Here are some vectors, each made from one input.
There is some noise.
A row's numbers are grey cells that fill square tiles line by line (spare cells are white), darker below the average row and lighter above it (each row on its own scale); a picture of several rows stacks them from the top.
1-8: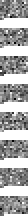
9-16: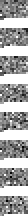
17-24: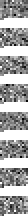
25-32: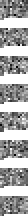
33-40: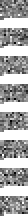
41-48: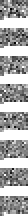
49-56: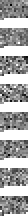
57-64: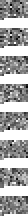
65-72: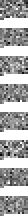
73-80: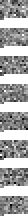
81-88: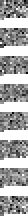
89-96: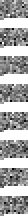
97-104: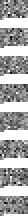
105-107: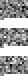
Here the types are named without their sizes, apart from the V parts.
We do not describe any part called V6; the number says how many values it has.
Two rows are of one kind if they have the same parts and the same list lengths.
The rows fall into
2 kinds.
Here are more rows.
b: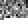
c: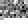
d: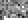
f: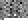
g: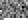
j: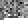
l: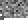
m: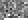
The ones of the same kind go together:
b, d, l
c, f, g, j, m

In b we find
a point on each of two lines.
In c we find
a point on a line and a value of V6.
